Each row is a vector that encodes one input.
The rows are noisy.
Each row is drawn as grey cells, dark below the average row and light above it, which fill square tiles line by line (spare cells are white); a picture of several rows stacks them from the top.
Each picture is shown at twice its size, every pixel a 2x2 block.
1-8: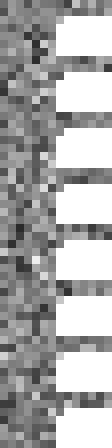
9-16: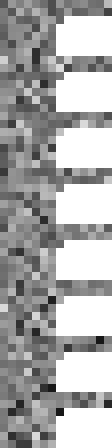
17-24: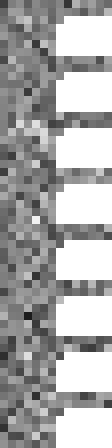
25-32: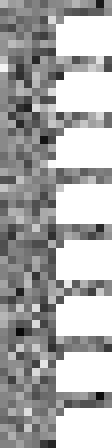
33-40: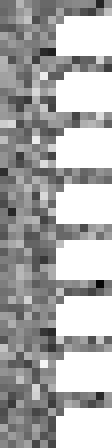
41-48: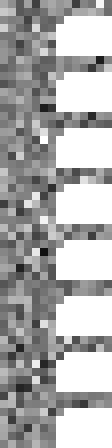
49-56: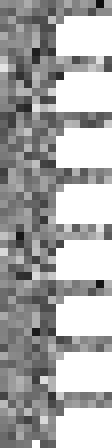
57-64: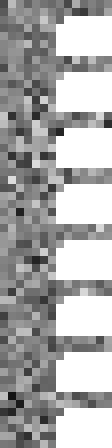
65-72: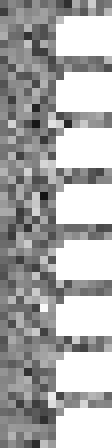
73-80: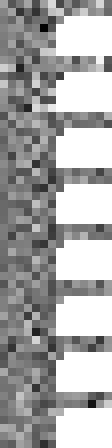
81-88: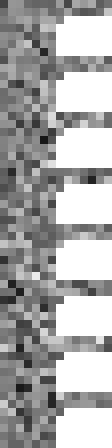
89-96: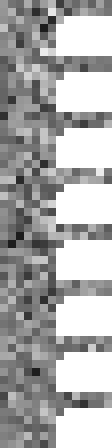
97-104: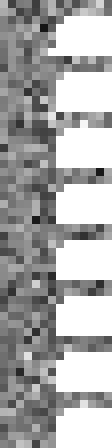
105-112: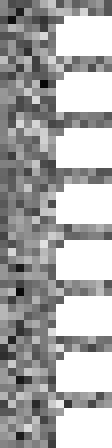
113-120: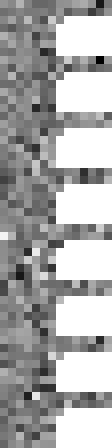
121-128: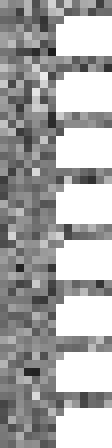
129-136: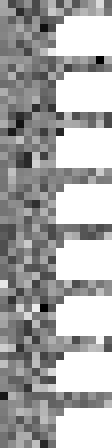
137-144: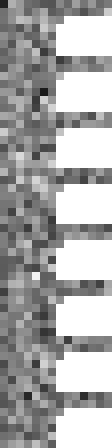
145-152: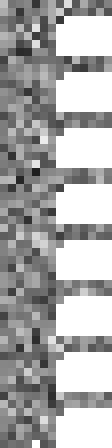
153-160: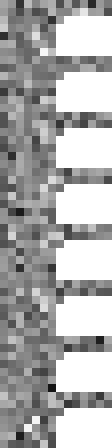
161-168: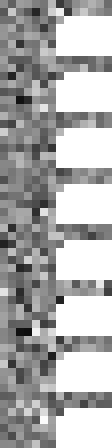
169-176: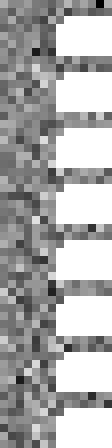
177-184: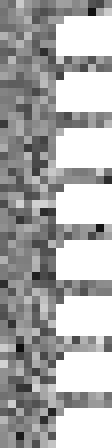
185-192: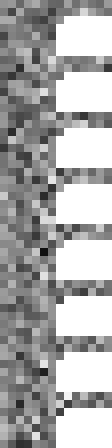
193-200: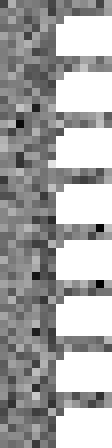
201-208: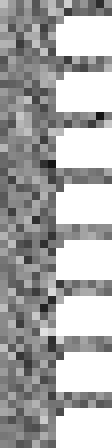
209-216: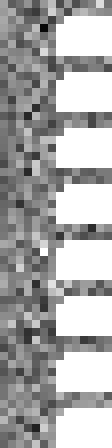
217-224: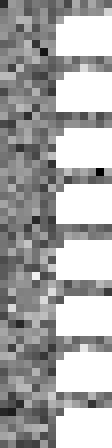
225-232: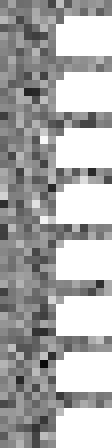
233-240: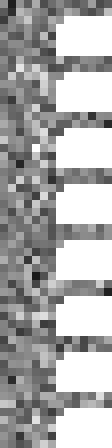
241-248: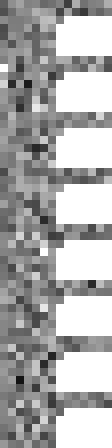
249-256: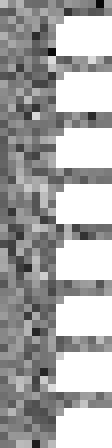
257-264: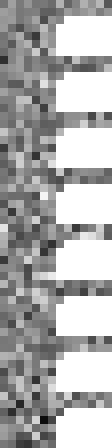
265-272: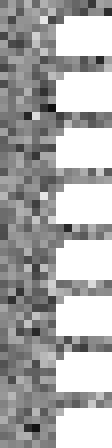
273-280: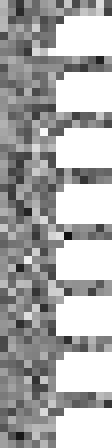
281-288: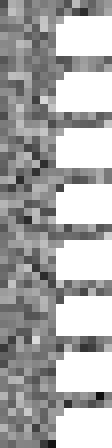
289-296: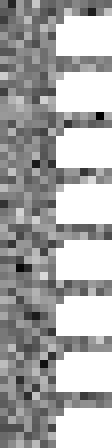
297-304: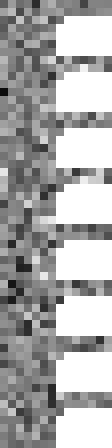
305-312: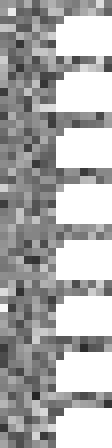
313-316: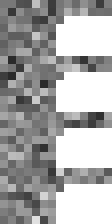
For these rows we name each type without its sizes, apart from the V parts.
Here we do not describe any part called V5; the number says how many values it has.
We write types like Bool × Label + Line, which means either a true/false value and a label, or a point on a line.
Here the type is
Line × (List(V5) + Tree).
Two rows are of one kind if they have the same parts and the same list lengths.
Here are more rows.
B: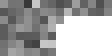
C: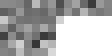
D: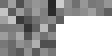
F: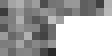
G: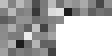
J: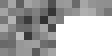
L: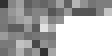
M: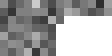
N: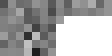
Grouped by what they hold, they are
B, C, F
D, J, M, N
G
L

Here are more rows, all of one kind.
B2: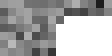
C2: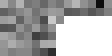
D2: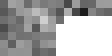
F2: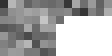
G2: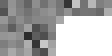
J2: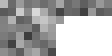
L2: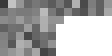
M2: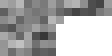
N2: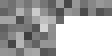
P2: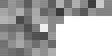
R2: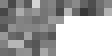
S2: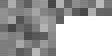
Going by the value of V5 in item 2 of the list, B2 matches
P2 and R2.
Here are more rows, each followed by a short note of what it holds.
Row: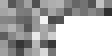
a point on a line and a node of a tree
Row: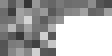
a point on a line, together with a list of one item
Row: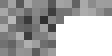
a point on a line, together with the empty list
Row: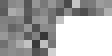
a point on a line, together with a list of two items
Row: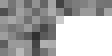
a point on a line, together with a list of two items
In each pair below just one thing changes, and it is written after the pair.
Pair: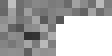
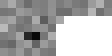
the value of V5 in item 1 of the list
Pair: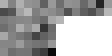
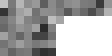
the value of V5 in item 2 of the list
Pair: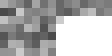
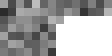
the place on the line
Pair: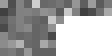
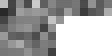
the value of V5 in item 1 of the list
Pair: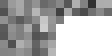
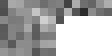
the value of V5 in item 1 of the list
